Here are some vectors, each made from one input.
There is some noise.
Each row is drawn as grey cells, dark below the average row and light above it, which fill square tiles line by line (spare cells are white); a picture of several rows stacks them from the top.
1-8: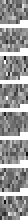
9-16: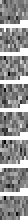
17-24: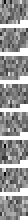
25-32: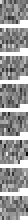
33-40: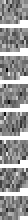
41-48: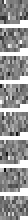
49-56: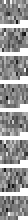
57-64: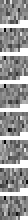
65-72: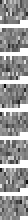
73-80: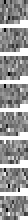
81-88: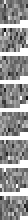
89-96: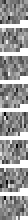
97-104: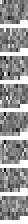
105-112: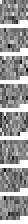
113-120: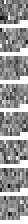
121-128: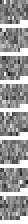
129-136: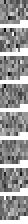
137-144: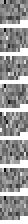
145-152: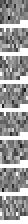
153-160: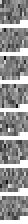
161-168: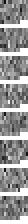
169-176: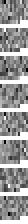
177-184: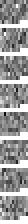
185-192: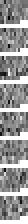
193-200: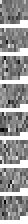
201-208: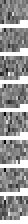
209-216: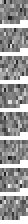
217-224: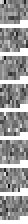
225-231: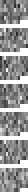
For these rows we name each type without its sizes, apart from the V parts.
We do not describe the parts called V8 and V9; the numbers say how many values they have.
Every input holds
either a point on a line and a value of V8, or a node of a tree and a value of V9.
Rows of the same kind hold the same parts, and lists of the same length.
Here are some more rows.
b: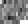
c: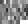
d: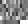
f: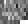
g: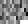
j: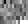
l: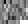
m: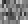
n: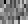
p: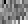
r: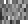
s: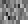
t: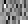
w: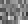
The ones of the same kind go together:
b, j, l, m, n, p, s, t
c, d, f, g, r, w

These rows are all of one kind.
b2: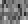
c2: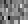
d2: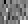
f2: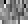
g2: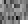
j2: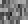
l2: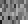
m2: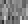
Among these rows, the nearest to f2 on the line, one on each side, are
c2 and g2.
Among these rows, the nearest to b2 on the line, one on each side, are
d2 and g2.
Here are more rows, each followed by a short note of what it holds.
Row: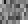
a point on a line and a value of V8
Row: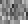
a node of a tree and a value of V9
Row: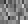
a point on a line and a value of V8
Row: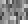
a node of a tree and a value of V9
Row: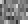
a point on a line and a value of V8
